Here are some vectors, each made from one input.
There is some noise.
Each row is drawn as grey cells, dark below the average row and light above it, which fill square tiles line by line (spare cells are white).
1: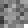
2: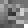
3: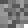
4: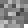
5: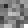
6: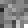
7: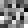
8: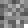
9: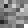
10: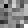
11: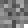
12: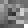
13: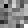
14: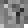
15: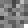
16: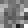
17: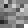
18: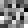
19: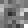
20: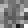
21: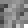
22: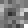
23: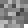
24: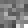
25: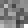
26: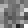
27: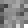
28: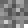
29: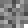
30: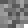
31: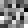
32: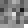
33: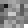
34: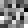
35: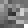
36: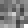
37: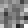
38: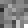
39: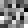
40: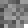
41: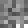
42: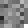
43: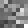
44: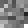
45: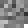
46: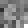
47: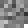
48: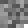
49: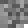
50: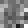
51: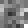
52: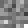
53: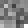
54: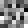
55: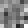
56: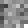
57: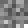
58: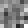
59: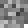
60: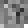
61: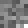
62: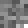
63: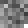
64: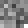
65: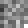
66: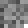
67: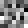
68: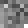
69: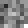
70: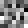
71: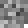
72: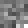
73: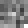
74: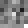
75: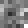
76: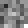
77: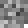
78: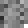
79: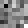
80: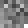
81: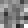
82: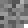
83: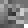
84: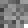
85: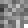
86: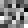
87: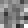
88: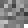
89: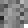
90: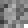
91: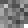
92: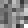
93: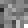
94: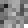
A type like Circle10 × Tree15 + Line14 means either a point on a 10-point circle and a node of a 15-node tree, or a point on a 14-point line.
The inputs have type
List2(Circle8).
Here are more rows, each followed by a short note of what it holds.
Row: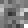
a list of one item
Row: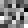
the empty list
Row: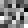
the empty list
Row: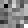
a list of one item
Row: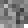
a list of two items
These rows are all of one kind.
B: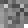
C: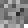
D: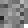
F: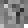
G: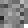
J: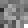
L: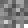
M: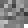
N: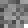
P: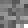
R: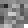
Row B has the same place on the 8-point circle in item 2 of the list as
F and J.
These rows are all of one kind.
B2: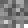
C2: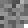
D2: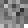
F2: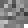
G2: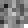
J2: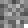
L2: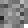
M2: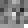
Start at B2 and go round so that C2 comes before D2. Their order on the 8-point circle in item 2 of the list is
B2, F2, J2, L2, C2, G2, M2, D2.
